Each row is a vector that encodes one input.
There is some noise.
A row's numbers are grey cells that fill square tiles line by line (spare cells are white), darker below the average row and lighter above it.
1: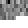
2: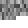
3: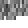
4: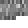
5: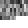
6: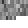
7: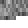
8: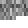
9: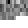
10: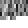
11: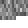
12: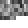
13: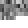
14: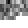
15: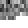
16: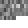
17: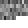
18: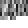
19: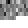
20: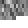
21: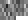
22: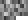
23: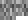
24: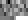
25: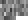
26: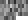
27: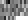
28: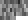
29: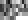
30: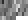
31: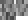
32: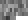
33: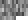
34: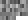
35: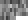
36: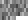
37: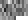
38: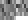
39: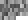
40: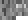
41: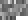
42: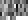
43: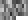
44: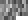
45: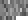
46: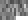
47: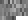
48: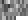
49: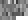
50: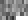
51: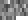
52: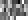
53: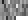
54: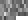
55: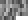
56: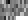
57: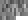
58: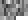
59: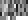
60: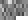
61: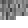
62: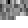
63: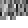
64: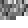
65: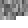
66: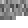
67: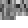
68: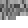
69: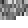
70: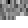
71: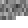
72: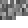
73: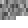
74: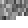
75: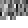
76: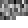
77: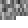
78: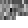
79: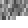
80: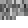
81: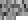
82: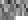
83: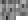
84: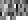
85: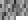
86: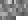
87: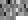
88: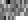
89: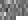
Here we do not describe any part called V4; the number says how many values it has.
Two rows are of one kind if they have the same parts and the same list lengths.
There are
3 kinds of row.
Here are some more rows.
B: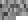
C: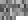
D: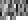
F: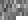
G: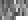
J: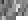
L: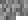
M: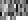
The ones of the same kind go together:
B, C
D, M
F, G, J, L

